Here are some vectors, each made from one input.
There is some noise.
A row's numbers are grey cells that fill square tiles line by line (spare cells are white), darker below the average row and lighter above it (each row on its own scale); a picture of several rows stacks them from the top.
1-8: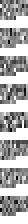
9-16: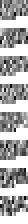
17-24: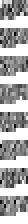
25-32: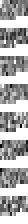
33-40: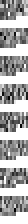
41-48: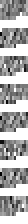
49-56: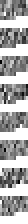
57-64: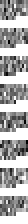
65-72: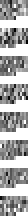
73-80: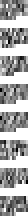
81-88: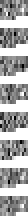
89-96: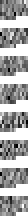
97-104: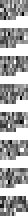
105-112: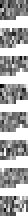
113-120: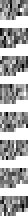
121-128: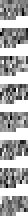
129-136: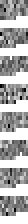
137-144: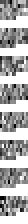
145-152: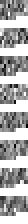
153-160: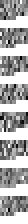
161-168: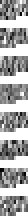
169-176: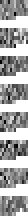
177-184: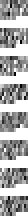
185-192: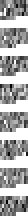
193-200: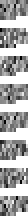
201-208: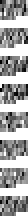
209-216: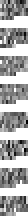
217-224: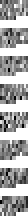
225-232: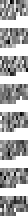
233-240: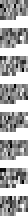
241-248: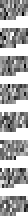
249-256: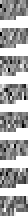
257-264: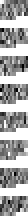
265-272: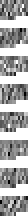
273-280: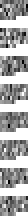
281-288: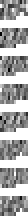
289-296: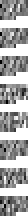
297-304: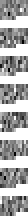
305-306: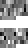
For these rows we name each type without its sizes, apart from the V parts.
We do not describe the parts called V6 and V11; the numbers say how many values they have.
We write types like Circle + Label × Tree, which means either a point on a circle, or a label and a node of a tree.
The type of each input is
Bool × Label + (Line + V11) × V6.
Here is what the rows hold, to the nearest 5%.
About 25% of them hold a label and a true/false value. The rest hold a value of V6, together with either a point on a line, or a value of V11.
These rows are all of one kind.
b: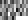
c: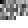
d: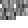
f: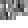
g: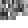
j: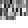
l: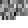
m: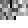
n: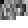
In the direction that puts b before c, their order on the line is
n, l, b, j, g, f, d, c, m.
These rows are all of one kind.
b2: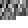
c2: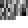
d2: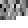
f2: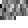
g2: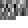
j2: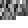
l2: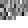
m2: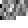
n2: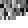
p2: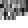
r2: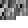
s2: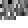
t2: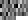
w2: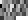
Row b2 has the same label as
c2, g2 and j2.
